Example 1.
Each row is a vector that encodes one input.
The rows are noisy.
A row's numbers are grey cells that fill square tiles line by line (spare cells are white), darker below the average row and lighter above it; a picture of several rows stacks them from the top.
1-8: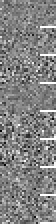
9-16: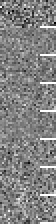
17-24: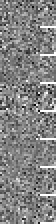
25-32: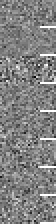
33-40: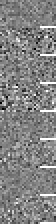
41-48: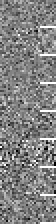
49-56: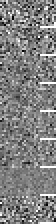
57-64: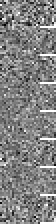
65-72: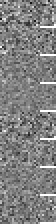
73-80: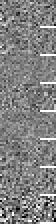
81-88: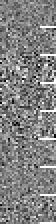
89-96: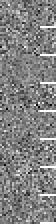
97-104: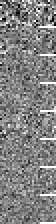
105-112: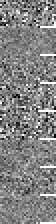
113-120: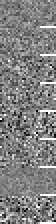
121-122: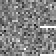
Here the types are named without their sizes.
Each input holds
either a point on a line, or a node of a tree, or four true/false values.
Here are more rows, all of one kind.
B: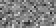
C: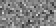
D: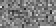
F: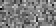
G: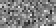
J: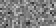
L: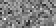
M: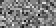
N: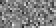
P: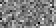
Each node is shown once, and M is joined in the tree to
C, L and N.
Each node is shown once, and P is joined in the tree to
D, G and L.
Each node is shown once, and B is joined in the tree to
F, J and L.
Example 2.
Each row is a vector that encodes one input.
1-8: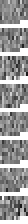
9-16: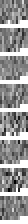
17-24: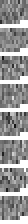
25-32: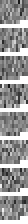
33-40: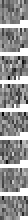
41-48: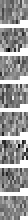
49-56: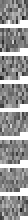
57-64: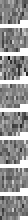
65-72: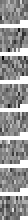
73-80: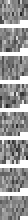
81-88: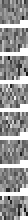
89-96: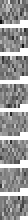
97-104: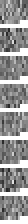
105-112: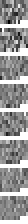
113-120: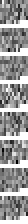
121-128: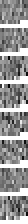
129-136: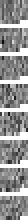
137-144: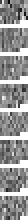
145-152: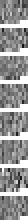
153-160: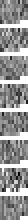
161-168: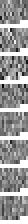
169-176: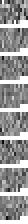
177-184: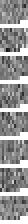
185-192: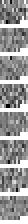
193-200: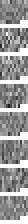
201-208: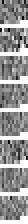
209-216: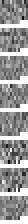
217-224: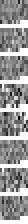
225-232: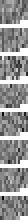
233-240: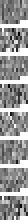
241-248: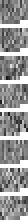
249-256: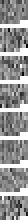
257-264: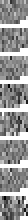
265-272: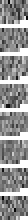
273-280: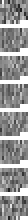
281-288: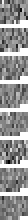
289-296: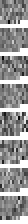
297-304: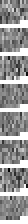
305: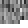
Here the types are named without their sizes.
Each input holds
either a point on a circle, or a list of points on a line.
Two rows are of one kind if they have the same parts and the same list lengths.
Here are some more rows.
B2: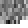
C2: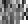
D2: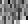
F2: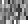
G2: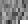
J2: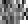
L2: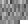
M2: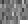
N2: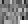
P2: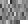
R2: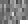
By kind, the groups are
B2, G2, L2, P2
C2, J2
D2, F2
M2, N2, R2

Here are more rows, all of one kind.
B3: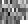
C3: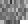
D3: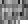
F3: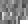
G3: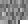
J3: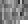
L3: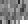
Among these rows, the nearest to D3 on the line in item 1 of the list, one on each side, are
J3 and L3.
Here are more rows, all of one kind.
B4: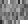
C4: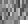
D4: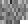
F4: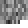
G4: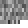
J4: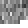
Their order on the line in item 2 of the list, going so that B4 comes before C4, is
F4, D4, B4, G4, C4, J4.
